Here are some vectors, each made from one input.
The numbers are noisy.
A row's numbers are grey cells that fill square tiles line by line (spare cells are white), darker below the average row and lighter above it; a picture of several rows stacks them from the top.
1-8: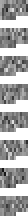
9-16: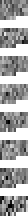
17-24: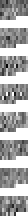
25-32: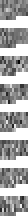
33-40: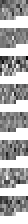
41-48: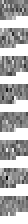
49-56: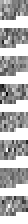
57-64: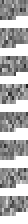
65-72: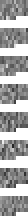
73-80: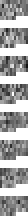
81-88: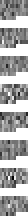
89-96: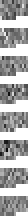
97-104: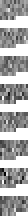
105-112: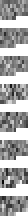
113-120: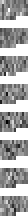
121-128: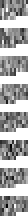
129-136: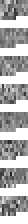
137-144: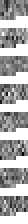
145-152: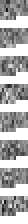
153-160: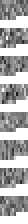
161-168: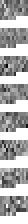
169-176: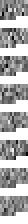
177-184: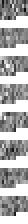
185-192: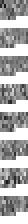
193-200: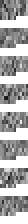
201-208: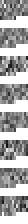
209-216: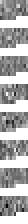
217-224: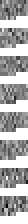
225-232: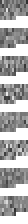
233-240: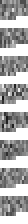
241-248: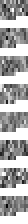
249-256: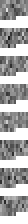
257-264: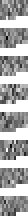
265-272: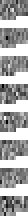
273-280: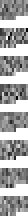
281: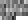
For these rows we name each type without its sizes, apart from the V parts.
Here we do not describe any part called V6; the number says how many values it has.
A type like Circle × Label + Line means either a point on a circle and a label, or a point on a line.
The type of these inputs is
Bool × (Circle + V6) × Line × Line.
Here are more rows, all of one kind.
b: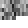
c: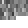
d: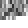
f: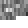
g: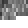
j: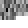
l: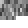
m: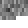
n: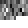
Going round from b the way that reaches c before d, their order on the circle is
b, f, j, l, g, c, d, m, n.
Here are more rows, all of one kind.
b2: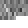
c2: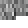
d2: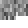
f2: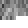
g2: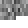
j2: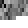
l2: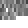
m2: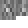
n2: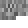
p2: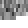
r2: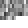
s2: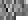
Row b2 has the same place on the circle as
m2 and r2.
